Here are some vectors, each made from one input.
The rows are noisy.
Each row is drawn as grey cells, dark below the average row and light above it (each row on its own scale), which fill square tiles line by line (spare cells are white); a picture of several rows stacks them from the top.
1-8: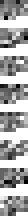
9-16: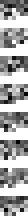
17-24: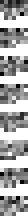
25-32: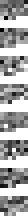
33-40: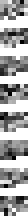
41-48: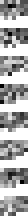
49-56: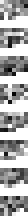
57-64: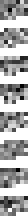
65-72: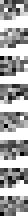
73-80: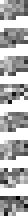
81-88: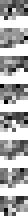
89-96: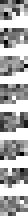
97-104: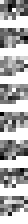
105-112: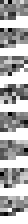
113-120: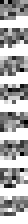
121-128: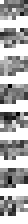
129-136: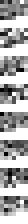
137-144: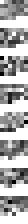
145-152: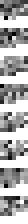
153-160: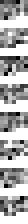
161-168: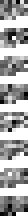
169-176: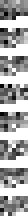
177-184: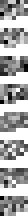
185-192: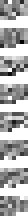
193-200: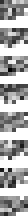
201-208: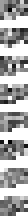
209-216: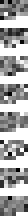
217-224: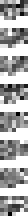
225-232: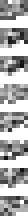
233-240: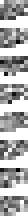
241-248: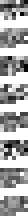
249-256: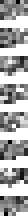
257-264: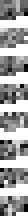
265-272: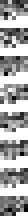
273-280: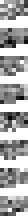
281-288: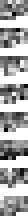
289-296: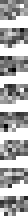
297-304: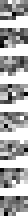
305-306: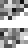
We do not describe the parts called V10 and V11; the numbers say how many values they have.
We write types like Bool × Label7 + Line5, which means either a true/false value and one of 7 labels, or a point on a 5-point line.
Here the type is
(Bool × Bool × Bool + Unit) × Line6 + V10 × V11.
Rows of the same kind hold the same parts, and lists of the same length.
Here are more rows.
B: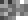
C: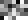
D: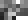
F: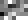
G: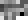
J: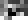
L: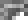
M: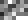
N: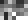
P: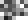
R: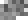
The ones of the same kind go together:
B, D, R
C, F, G, M, N, P
J, L

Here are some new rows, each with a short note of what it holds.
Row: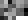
a value of V10 and a value of V11
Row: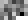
a value of V10 and a value of V11
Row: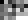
a value of V10 and a value of V11
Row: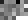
a point on a 6-point line and three true/false values
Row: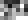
a point on a 6-point line and three true/false values
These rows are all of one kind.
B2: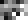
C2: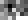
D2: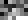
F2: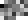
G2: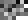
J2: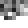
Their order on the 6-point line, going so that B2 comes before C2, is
B2, J2, F2, C2, D2, G2.
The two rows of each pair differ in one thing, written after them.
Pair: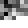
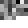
the place on the 6-point line
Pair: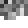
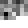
one of the three true/false values
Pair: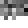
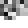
the place on the 6-point line
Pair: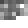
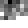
the place on the 6-point line
